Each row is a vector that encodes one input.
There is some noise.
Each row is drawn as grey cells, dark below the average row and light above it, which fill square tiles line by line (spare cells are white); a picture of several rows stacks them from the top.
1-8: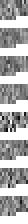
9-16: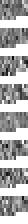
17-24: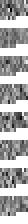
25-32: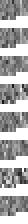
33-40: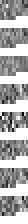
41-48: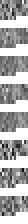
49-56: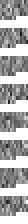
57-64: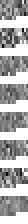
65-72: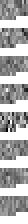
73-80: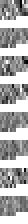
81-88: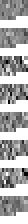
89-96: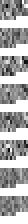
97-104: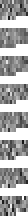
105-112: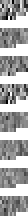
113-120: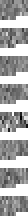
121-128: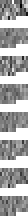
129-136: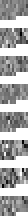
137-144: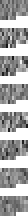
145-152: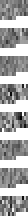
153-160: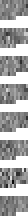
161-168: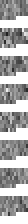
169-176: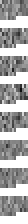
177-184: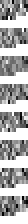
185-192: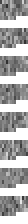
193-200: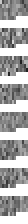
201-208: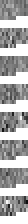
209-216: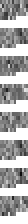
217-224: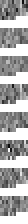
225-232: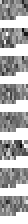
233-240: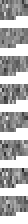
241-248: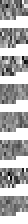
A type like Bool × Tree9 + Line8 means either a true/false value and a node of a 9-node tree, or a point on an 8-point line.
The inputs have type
Bool × Circle11.
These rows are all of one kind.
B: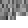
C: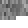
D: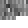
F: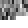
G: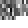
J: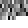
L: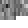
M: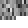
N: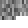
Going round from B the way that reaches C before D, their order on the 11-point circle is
B, F, M, J, C, D, G, L, N.
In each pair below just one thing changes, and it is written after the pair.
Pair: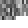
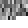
the true/false value
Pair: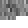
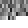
the true/false value
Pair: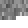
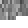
the true/false value
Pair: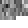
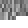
the true/false value
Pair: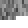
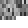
the true/false value
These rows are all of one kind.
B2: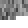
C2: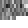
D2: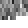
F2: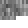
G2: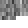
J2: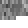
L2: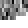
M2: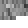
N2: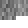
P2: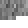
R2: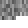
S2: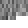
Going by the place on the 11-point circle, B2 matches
C2 and P2.
